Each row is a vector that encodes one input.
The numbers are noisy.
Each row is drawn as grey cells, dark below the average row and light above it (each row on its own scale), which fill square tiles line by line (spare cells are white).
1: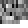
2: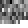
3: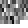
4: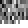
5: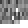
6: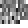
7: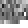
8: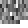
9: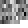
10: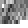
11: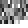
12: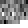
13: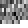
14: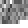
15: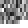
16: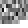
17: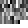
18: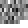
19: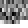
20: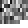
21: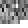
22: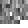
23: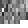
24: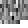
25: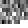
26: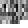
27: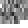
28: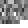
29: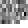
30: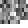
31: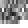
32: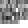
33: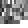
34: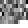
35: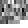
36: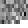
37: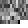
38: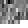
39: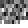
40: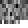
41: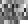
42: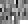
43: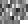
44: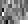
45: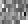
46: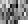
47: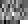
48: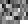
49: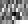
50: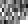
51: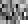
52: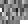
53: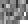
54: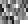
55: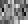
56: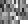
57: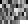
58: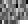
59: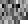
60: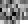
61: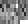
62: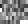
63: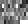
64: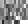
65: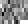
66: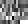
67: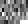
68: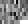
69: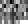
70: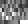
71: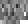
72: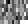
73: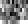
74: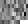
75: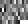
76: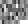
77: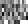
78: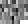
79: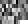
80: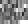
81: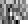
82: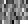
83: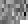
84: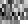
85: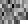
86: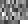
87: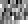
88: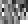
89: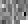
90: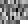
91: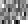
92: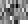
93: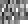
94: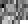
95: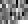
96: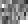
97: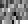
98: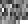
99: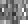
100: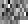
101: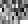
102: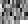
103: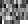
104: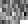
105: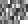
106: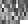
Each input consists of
a node of a 7-node tree and a true/false value, together with either a fixed value, or a node of a 7-node tree.
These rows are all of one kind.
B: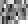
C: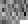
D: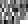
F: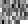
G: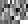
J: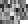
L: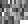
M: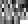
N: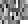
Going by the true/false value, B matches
J, L and N.
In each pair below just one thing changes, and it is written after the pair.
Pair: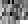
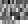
the true/false value
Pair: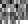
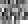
the node of one of the two trees
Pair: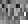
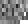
the node of one of the two trees
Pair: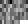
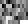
the node of one of the two trees
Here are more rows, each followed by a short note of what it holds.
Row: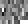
a node of each of two 7-node trees and a true/false value
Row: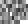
a node of a 7-node tree and a true/false value
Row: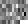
a node of a 7-node tree and a true/false value
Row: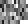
a node of a 7-node tree and a true/false value
